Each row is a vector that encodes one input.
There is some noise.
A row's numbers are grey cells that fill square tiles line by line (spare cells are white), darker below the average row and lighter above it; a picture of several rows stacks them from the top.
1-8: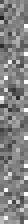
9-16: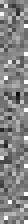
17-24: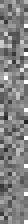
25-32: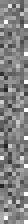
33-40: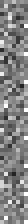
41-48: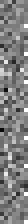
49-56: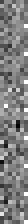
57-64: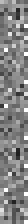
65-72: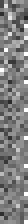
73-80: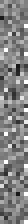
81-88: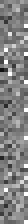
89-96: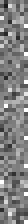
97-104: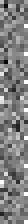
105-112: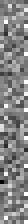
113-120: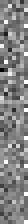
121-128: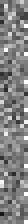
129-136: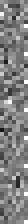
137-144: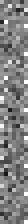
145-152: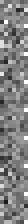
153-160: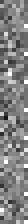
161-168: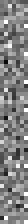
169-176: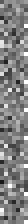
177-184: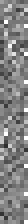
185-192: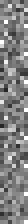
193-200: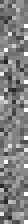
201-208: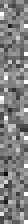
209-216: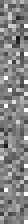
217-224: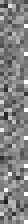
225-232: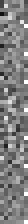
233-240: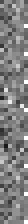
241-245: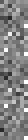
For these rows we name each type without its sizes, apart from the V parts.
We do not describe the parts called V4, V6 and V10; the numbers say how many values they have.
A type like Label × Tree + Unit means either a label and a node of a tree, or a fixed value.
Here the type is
(Bool × Line + V10) × (Line + V4) × V6.
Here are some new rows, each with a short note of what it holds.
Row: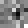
a point on a line, a true/false value, a value of V4 and a value of V6
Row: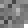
a point on a line, a true/false value, a value of V4 and a value of V6
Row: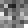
a value of V4, a value of V6 and a value of V10
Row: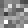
a point on each of two lines, a true/false value and a value of V6
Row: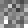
a point on a line, a true/false value, a value of V4 and a value of V6
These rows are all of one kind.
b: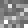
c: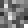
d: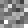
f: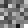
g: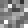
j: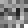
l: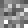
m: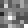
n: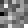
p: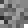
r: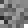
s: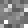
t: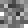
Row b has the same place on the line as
j and n.
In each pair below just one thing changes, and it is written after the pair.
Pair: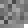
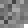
the place on the line
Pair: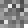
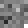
the value of V6
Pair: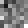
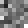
the value of V4
